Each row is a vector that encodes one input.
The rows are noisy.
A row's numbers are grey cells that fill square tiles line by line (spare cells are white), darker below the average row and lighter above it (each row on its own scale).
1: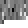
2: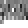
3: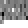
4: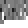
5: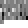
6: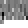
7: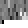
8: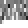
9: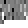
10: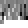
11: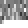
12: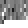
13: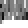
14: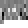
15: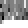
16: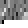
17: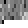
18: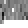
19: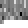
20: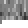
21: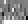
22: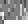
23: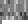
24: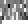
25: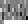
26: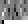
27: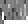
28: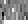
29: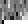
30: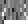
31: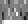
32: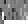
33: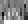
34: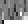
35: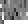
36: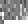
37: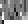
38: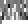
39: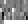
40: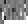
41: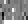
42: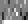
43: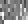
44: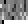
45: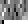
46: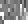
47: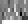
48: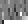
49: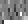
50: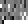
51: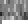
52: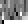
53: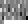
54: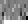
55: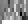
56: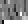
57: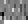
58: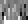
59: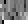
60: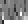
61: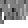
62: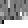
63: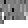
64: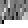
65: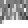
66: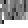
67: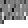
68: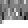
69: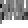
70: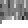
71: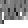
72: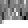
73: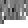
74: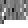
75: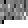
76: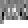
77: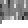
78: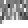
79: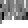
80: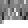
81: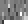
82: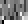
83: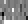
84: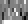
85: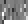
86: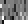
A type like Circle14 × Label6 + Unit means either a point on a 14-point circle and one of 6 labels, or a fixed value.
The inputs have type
Bool × List2(Line6).
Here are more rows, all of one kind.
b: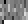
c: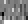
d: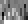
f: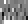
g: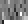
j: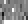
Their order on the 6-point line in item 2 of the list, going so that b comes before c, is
b, j, c, d, g, f.
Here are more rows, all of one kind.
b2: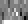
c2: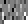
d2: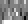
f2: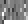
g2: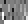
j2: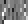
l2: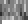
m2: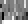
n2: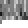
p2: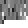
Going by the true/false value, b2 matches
d2, l2, m2 and n2.
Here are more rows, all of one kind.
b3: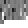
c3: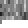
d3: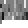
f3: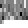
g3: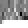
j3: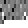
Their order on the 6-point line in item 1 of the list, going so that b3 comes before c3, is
f3, d3, b3, c3, g3, j3.
